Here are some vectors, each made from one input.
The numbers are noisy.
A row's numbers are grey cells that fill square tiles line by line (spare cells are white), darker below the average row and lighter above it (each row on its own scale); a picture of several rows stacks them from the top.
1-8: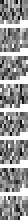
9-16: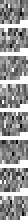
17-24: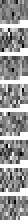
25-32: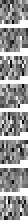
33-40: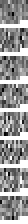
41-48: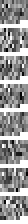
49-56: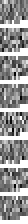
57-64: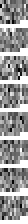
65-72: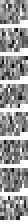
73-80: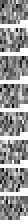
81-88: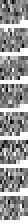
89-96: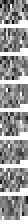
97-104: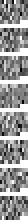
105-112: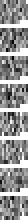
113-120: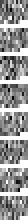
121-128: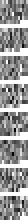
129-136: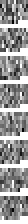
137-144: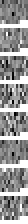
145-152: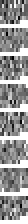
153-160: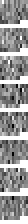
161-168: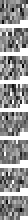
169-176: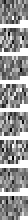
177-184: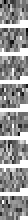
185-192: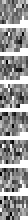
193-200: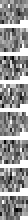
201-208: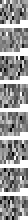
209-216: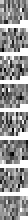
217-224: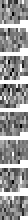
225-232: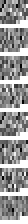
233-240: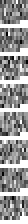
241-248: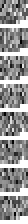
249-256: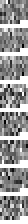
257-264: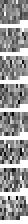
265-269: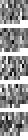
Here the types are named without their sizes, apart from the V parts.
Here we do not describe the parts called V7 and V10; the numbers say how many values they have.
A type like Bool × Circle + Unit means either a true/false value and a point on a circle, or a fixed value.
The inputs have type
(Bool × Bool × Bool + Unit) × Label × V10 + V7.
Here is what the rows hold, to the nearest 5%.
About 90% of them hold a label and a value of V10, together with either a fixed value, or three true/false values. The rest hold a value of V7.
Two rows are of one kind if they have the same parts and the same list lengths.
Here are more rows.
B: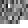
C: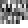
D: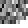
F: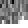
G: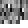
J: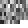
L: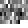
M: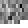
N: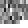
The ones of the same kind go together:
B, C, F, G
D
J, L, M, N

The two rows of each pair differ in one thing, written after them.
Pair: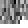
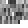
one of the three true/false values
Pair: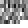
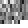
the label
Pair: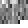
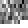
the value of V10
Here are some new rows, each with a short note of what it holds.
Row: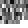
a label and a value of V10
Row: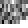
a value of V7
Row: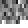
a label and a value of V10
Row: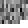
a value of V7
